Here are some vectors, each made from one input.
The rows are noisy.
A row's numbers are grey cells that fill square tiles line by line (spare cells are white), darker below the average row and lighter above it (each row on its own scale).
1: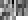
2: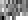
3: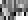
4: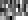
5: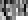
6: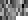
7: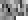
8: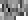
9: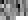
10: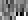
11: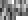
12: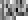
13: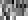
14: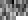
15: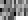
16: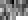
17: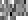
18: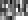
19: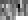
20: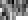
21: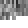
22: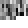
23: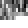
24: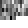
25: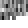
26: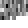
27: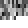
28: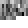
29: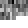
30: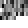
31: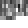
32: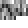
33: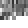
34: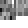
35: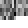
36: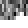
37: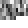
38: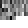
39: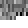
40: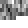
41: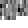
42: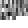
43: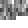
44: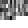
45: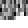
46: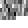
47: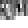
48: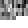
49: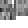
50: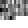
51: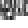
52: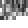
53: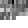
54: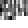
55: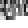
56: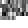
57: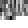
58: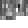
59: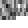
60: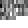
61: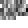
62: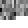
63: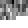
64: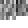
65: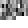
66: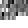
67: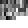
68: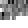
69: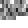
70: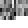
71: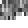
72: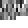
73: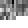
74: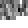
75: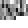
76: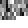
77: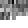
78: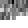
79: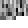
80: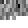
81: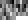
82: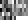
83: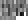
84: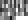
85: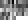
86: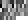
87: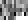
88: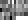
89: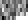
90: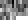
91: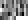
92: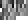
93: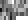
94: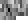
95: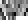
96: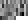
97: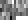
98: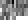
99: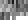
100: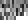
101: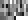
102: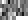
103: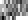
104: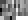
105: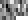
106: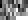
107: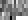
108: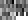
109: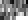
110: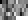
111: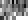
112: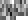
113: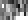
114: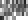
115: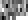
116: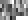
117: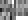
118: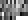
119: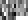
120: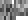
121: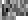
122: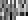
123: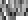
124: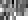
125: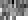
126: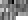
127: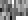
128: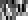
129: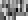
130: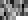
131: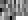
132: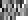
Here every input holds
either a fixed value, or one of 11 labels and a true/false value.
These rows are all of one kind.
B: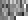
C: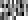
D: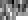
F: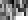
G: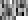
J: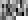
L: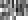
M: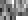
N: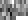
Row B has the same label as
C and M.
